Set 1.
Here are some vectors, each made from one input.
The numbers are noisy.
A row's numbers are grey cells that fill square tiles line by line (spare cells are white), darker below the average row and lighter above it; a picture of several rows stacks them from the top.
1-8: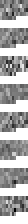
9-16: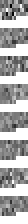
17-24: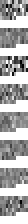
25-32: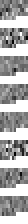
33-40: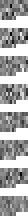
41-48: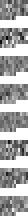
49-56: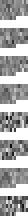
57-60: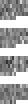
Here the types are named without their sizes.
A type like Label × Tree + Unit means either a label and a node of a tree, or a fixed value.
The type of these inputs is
Label + Line.
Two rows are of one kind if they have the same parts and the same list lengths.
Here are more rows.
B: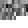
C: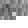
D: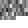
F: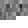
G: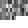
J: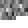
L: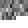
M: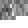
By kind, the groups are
B, C, D, F, M
G, J, L

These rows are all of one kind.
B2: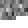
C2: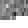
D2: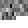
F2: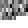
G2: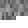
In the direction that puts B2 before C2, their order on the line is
D2, G2, B2, F2, C2.
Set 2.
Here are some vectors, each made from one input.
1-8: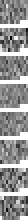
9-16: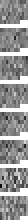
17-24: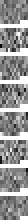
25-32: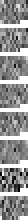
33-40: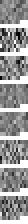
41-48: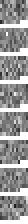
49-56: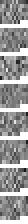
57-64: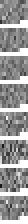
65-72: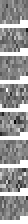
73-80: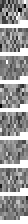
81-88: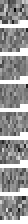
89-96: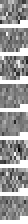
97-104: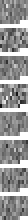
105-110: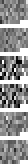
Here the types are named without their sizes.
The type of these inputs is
Bool × Tree + Unit.
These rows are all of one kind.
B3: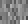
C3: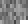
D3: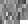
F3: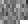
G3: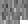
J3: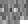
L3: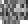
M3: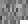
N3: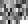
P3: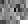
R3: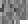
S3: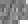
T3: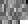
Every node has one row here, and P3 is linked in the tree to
C3.
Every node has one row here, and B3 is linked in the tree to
C3.
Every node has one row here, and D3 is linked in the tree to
G3, J3 and S3.
